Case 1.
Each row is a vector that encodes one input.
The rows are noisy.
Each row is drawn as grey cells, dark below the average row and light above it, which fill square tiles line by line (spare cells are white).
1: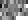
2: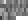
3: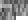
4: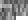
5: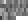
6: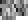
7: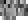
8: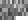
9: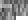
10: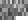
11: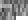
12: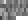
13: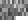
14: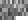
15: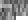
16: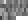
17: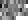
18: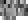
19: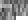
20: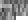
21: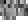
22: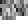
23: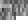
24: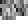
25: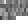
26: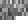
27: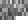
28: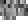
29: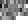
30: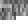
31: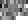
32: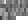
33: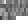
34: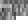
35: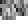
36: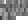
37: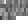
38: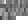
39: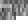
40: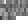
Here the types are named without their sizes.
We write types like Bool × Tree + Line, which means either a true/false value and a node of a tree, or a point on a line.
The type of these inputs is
Label.
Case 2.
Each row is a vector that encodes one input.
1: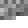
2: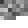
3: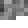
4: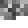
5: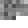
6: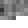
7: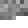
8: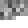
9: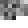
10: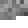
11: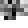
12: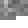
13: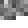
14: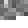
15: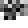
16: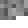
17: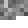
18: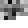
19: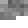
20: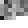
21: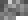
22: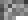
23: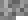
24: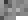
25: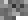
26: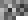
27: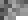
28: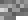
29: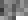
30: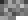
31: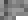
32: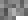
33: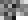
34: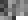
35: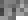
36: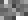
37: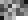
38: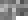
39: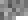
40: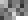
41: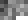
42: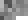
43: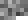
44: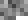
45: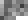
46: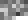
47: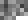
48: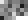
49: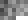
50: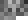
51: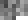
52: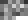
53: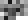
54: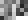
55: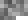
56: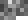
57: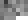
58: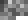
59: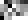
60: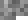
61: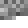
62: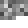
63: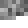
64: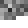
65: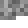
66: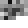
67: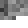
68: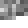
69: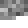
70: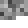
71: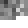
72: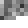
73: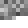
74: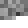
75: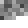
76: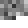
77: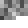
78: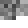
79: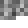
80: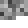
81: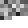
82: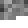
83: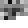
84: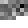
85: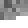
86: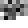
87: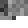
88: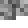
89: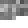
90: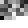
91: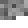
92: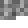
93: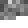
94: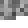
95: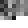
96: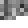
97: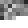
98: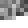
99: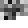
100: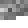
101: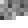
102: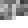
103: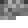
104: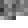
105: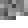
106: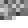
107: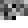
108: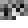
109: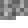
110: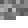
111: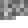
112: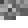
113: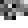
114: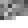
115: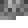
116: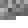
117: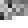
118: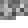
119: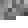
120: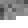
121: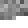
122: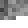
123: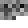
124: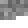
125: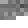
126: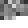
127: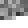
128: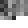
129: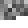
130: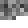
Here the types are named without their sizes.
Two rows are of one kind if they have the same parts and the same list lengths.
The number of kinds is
2.
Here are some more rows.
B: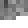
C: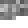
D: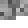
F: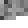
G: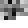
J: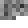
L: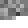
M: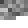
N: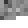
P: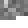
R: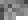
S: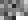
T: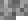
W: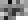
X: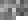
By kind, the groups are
B, C, D, F, J, L, M, N, P, R, S, T, X
G, W

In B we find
a point on each of two lines.
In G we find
a fixed value.
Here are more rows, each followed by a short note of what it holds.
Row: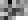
a fixed value
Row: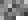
a point on each of two lines
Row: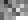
a point on each of two lines
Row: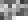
a point on each of two lines
